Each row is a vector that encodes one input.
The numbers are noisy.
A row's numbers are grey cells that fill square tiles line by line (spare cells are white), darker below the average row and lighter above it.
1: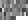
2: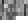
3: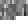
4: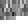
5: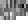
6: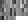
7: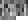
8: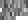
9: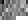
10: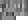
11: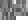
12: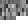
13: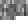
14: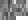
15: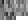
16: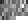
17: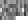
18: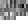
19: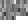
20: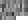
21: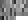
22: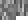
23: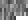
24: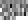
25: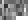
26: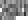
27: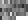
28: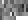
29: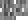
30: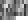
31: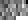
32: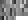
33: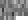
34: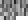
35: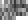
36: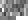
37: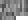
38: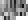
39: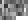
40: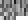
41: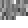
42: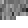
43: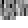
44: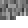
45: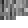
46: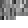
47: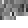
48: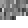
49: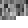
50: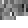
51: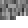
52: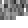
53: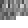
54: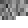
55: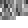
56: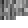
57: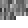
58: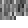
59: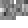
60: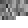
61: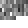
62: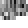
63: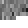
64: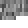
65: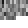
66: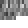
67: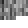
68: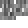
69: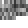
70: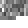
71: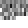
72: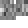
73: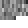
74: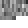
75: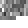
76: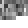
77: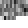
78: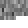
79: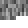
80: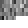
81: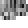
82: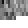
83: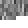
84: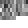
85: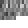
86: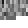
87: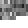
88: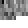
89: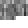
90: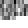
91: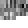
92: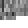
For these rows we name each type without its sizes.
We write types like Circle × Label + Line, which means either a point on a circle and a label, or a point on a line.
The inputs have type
Line × Tree.
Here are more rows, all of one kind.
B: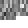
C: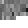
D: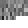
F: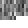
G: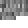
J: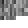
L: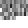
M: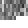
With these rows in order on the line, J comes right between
B and D.
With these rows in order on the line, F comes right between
C and M.
